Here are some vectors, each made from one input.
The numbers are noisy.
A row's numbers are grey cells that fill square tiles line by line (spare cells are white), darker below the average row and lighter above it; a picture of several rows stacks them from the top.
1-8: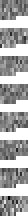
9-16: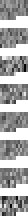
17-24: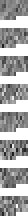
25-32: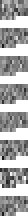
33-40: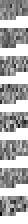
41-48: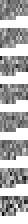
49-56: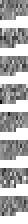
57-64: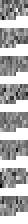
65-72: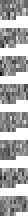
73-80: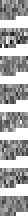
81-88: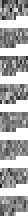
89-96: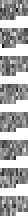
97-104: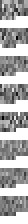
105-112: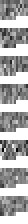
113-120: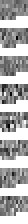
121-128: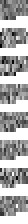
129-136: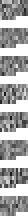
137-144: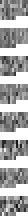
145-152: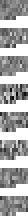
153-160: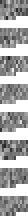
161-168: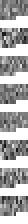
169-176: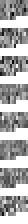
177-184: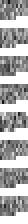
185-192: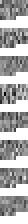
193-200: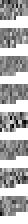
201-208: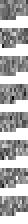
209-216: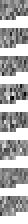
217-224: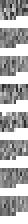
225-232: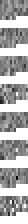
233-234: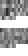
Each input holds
either a node of a 14-node tree, or a list of up to two points on a 7-point line.
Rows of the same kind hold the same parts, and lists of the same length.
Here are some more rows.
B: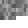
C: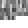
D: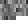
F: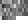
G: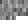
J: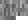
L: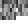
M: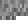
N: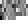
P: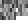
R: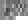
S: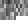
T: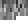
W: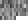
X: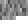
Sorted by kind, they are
B, L, N, P
C, D, G, J, M
F
R, S, T, W, X

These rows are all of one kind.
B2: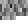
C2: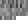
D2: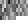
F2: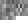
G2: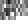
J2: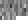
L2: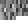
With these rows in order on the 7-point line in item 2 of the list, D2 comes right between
G2 and L2.
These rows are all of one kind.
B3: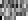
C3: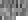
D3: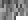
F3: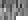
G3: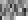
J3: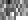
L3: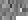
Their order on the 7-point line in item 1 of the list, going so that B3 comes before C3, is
L3, B3, C3, F3, D3, J3, G3.
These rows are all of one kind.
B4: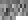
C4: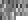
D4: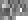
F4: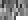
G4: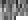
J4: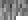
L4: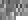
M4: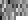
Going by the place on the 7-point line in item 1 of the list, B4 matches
F4 and L4.
